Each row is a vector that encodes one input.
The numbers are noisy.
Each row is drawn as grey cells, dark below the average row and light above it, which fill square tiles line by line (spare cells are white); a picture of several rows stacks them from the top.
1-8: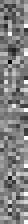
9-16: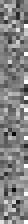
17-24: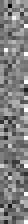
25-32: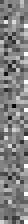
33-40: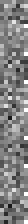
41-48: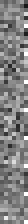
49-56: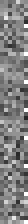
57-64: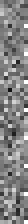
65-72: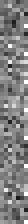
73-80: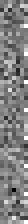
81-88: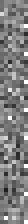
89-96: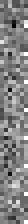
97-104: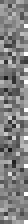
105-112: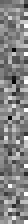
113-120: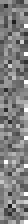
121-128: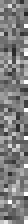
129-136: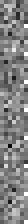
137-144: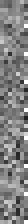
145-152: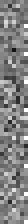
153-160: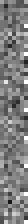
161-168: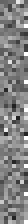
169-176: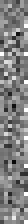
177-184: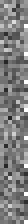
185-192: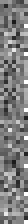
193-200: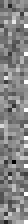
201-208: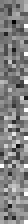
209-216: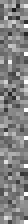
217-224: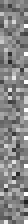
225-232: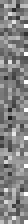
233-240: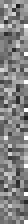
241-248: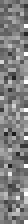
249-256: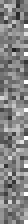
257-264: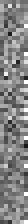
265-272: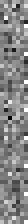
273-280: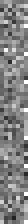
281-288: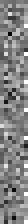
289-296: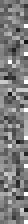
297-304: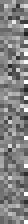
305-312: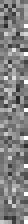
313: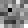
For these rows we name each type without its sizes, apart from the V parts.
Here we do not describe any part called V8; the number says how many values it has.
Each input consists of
a node of a tree, together with either four true/false values, or a list of values of V8.
